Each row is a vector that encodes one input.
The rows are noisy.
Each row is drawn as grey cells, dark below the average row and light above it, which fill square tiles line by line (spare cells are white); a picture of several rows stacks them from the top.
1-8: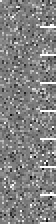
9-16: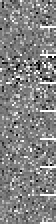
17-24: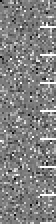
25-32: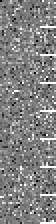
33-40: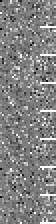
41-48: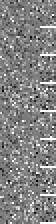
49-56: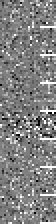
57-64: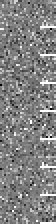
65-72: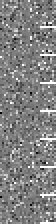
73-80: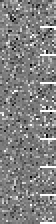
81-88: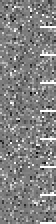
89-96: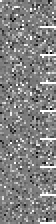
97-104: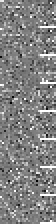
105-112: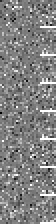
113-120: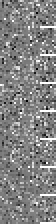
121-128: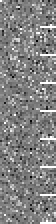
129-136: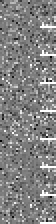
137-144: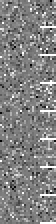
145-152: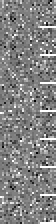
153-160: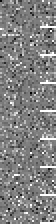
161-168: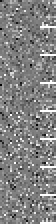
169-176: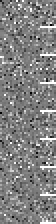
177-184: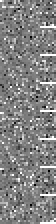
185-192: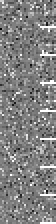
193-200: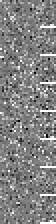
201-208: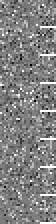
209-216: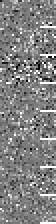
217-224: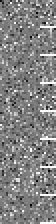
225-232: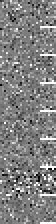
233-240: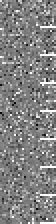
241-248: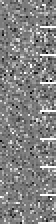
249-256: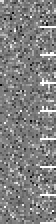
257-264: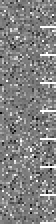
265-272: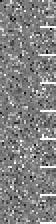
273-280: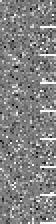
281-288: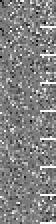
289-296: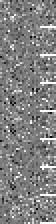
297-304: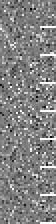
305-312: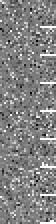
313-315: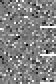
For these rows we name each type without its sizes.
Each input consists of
a list of points on a circle.
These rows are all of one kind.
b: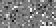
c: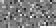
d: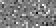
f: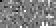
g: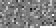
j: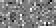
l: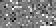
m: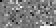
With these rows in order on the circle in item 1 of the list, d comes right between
c and g.
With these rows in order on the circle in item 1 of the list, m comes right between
f and l.
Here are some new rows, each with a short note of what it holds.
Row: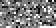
the empty list
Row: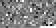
a list of one item
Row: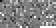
a list of three items
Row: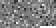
a list of three items
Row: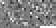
a list of three items
